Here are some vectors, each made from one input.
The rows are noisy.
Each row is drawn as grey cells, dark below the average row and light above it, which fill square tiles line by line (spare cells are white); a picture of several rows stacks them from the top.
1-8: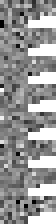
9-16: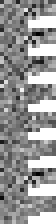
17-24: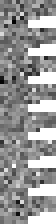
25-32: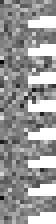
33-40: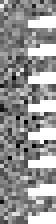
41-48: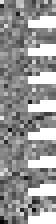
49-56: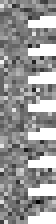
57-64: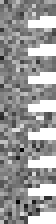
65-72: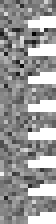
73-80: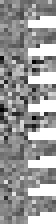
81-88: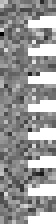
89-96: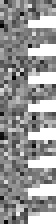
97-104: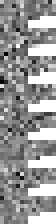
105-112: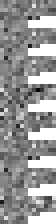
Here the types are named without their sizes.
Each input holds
a label, together with either a label, or three true/false values.
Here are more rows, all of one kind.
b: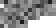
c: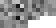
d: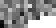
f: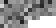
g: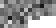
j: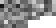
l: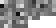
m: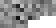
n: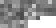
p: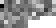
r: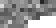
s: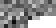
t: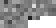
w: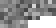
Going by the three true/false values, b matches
m, s and t.
